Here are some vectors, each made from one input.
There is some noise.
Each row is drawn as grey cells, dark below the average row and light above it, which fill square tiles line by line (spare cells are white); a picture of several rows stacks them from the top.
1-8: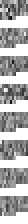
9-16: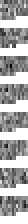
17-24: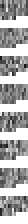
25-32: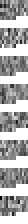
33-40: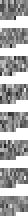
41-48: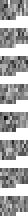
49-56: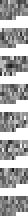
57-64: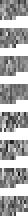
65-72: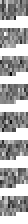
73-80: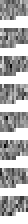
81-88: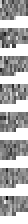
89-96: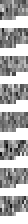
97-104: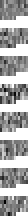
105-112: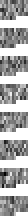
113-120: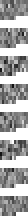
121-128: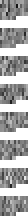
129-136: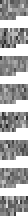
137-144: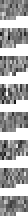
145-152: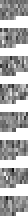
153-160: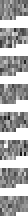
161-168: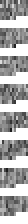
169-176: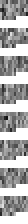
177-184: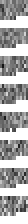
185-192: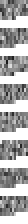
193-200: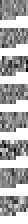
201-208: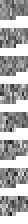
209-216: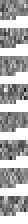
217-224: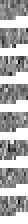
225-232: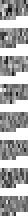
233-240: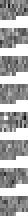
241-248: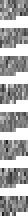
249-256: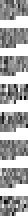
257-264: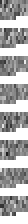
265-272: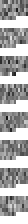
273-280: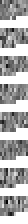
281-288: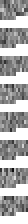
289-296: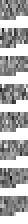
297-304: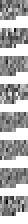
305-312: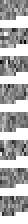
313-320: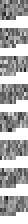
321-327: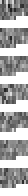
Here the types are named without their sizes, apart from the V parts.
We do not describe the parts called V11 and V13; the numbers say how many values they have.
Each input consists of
a label, a point on a line, four true/false values, a value of V11 and a value of V13.
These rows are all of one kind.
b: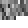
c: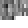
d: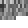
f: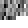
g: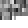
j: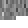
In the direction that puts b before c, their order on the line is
b, g, d, j, f, c.
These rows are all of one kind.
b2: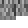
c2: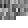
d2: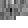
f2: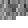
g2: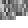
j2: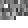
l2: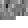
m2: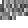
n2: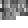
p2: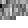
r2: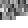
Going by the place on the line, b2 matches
d2, f2 and r2.
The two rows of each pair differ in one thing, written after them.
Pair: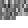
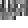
the place on the line
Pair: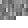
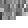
the value of V11
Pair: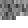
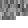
the value of V11
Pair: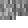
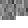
the value of V13
